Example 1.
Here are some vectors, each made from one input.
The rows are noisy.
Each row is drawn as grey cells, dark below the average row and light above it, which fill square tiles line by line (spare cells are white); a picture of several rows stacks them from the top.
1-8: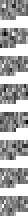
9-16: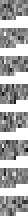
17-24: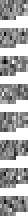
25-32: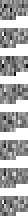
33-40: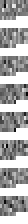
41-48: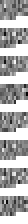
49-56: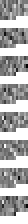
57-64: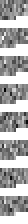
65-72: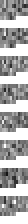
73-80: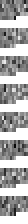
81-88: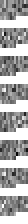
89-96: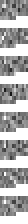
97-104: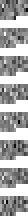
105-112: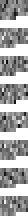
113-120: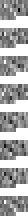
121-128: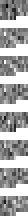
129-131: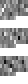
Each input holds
a point on a 17-point line, together with either a fixed value, or three true/false values.
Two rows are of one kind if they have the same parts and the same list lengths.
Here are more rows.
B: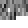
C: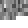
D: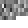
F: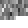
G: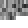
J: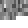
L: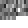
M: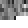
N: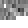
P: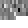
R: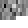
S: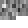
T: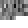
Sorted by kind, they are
B, D, L, M, R
C, F, G, J, N, P, S, T

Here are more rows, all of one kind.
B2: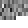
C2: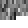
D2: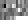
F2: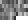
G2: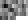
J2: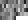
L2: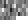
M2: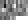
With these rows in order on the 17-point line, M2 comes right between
D2 and L2.
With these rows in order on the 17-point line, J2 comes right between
B2 and F2.
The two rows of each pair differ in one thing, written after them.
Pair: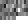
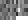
one of the three true/false values
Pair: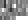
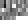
one of the three true/false values
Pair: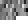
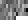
one of the three true/false values
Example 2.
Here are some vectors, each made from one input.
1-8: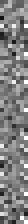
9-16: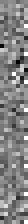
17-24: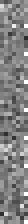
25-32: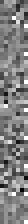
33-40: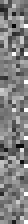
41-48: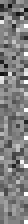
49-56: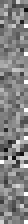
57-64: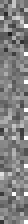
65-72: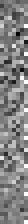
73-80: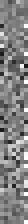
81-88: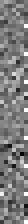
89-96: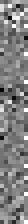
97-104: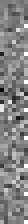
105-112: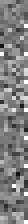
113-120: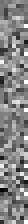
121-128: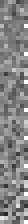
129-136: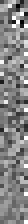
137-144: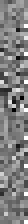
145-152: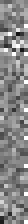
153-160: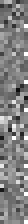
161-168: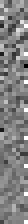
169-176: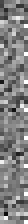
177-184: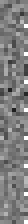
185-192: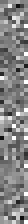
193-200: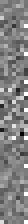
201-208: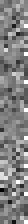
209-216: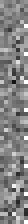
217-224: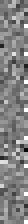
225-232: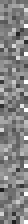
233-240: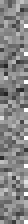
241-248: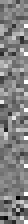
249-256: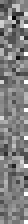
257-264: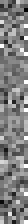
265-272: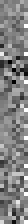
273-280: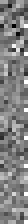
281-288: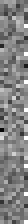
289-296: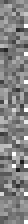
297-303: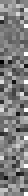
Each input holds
either a point on a 10-point line, or five true/false values.
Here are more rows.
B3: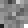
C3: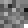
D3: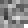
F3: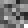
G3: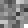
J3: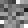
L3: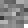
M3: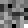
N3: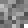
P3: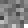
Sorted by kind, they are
B3, C3, F3, G3, J3, L3, M3, N3, P3
D3

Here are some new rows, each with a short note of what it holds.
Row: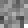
five true/false values
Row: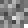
a point on a 10-point line
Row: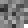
a point on a 10-point line
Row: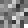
a point on a 10-point line
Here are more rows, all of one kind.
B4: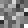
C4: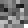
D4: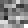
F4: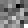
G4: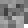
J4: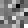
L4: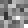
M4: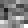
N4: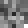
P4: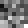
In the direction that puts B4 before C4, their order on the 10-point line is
G4, M4, L4, N4, D4, P4, B4, J4, F4, C4.
